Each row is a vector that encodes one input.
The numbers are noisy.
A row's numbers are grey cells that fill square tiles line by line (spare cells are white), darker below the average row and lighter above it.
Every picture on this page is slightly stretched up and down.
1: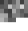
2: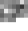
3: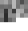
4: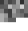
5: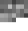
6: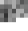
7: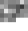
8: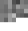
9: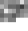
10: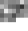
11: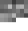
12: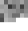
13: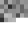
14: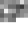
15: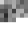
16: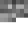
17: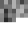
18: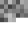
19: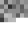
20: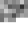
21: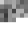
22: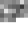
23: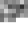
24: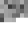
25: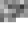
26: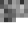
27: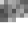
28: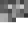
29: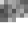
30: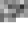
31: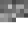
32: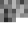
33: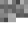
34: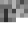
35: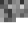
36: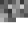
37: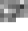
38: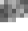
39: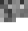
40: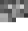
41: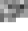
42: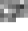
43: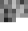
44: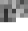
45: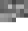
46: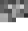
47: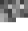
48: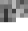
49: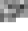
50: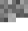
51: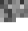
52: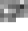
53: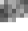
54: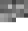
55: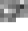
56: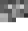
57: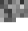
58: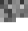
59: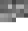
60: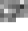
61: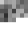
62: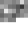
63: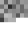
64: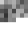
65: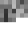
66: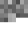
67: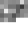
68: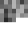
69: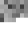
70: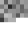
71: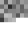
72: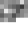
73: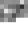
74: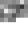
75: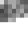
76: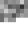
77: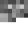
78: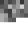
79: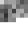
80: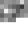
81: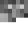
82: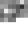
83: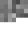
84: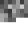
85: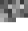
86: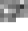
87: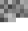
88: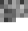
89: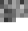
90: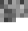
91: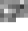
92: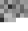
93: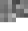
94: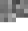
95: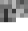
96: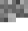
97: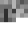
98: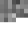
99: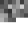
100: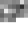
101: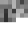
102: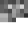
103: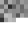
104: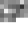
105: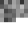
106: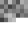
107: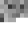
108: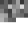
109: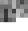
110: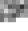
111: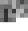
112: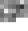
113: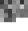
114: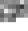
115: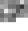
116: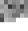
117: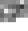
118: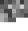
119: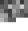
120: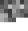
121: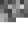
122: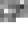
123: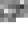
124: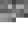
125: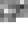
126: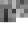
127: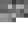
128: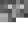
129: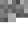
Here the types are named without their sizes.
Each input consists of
a point on a line.
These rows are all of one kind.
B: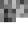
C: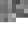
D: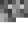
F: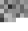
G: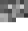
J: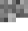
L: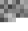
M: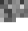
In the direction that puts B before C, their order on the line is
B, M, D, G, C, J, L, F.
